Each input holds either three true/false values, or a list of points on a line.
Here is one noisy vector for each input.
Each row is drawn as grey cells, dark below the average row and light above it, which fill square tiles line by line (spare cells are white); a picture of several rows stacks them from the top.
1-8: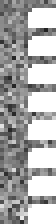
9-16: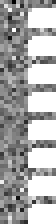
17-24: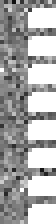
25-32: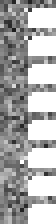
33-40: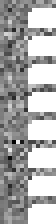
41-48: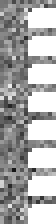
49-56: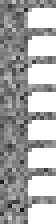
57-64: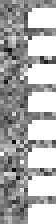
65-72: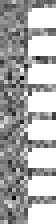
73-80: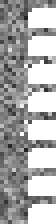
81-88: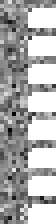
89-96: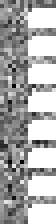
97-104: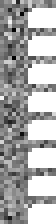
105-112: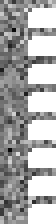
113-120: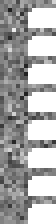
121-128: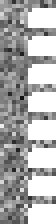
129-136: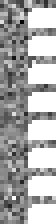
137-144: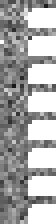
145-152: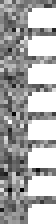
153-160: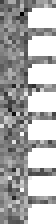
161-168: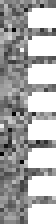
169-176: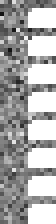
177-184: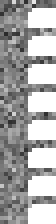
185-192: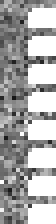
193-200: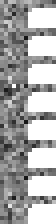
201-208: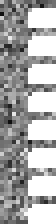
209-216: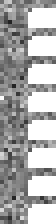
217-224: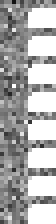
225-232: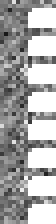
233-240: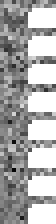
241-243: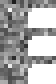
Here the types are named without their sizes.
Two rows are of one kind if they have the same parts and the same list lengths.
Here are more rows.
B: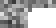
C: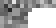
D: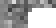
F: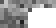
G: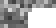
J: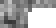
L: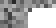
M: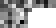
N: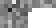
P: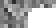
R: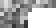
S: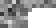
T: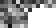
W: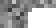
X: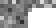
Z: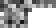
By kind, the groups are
B, J, R
C, D, N, S, W, X
F, G, L, P, T
M, Z

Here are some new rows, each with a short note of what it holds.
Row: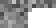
three true/false values
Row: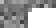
three true/false values
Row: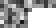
the empty list
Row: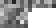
a list of two items
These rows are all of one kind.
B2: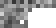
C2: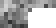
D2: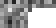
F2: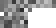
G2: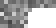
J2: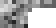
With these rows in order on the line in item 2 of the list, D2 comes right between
C2 and J2.
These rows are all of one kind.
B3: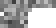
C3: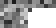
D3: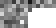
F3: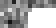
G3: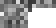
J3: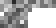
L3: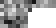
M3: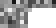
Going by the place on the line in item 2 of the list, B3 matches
G3 and M3.
